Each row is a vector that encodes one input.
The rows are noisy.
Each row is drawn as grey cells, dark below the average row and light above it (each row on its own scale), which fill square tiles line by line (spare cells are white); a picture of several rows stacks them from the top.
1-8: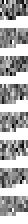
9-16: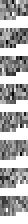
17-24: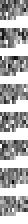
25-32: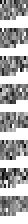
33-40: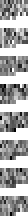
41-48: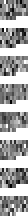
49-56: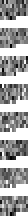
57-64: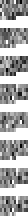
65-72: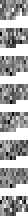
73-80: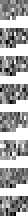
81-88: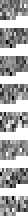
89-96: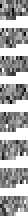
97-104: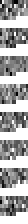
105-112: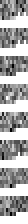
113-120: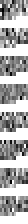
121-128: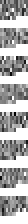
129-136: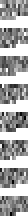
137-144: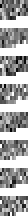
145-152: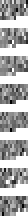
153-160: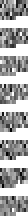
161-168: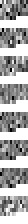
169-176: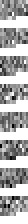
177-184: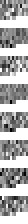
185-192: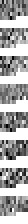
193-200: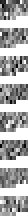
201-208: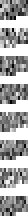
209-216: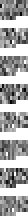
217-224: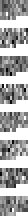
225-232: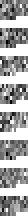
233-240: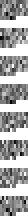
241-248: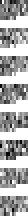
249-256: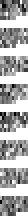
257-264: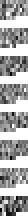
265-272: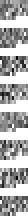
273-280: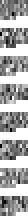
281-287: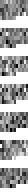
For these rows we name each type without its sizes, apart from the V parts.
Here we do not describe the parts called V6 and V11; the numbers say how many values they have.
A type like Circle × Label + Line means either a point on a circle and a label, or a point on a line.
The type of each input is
(Bool × Label × Label + V11) × Label + V6.
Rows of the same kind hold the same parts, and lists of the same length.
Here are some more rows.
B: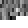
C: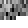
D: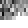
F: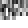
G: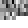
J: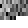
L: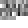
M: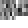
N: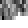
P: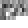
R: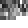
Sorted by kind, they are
B, C, J
D, F, N, P, R
G, L, M

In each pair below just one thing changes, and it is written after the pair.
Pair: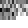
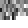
one of the three labels
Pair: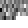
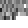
the true/false value
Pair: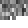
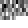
one of the three labels
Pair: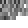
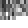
one of the three labels
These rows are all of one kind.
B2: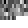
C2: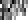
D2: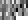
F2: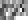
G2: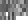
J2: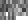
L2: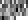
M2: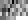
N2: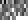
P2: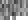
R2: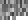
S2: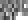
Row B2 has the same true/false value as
C2, L2 and S2.
